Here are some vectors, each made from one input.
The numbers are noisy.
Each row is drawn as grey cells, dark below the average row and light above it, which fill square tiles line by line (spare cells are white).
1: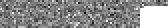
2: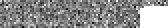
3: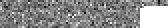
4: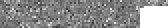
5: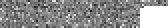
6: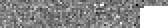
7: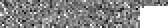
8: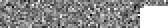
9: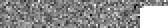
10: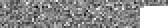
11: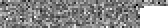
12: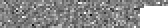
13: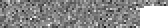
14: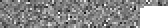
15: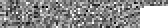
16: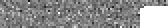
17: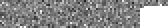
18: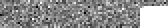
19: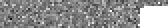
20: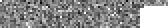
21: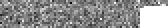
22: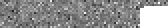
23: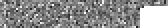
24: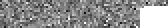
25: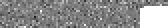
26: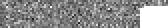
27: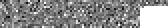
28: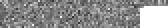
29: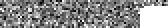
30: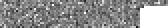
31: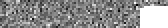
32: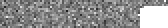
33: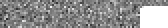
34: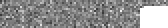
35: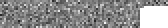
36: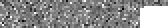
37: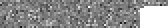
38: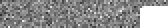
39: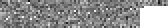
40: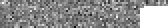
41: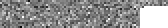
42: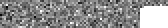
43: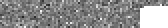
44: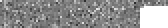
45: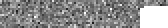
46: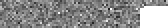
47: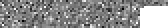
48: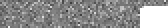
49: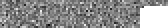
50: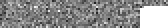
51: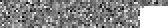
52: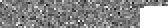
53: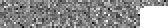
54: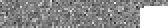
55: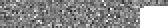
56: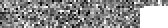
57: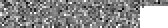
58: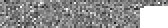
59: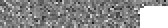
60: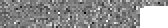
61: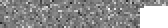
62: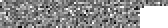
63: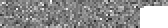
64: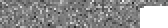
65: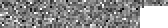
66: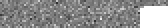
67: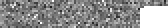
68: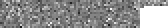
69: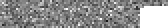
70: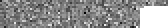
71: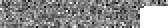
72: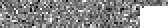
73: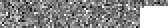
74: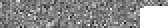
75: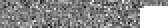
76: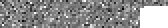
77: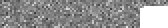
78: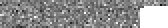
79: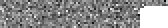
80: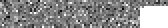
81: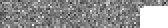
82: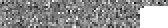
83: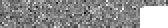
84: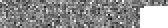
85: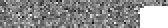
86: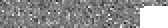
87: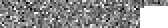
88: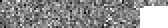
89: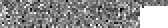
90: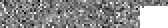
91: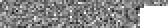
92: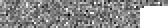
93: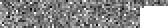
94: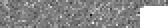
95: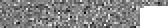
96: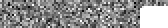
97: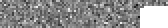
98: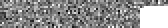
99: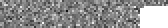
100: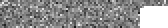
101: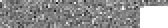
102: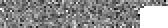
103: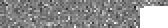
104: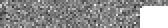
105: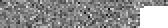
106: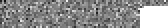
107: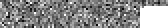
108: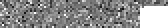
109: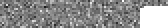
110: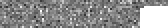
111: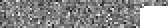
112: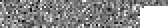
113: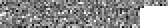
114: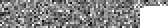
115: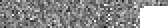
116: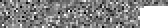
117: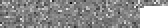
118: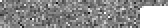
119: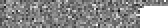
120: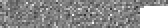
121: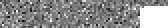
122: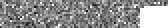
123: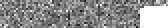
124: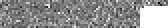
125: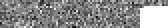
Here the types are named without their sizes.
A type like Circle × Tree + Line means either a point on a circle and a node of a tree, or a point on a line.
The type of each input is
(Circle + Unit) × Tree + Line.
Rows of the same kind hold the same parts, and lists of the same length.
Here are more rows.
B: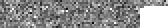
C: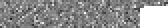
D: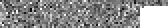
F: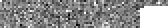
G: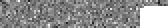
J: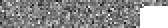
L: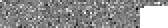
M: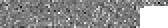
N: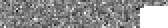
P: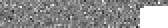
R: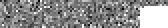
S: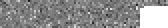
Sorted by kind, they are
B, G, J, M, S
C, F, L, N, P
D, R

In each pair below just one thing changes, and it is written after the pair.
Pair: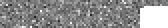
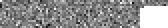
the place on the circle
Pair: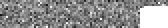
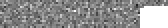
the node of the tree
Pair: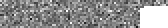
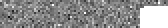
the node of the tree
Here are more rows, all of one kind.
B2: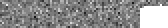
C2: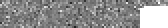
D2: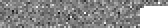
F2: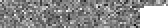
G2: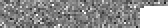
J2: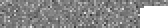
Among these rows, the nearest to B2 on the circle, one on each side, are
D2 and G2.
